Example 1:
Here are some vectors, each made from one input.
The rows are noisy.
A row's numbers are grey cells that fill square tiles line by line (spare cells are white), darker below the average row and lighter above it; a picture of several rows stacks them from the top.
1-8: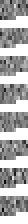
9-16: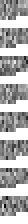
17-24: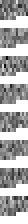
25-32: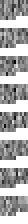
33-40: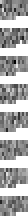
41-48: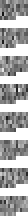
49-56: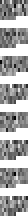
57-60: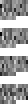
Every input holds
one of 7 labels and a point on a 5-point line.
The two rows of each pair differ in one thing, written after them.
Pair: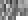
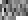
the label
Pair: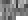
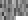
the place on the 5-point line
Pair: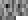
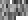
the place on the 5-point line
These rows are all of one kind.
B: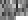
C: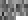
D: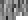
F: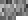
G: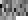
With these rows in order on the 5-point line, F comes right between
B and G.
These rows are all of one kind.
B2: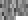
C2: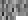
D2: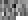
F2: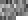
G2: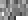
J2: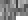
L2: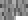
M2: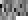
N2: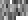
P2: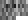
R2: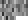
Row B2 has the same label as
C2, J2, L2 and R2.
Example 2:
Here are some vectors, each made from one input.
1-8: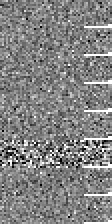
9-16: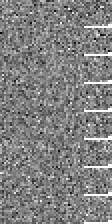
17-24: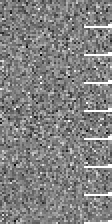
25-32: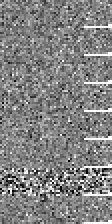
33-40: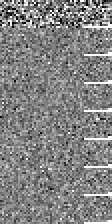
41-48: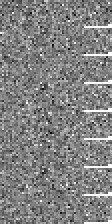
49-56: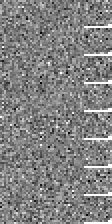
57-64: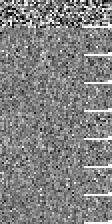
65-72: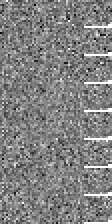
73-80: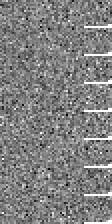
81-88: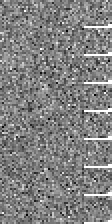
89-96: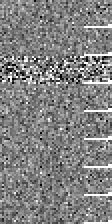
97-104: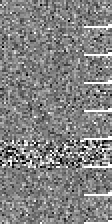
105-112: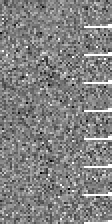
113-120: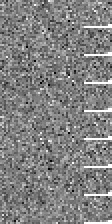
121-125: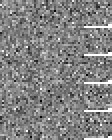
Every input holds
either a fixed value, or one of 5 labels and four true/false values.
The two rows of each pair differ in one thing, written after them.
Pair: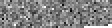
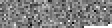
one of the four true/false values
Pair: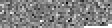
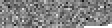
one of the four true/false values
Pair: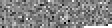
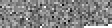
one of the four true/false values
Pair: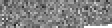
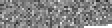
the label
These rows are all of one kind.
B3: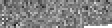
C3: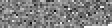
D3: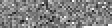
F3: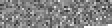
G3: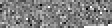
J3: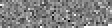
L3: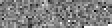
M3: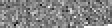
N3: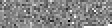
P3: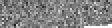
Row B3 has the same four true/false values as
F3, M3 and P3.
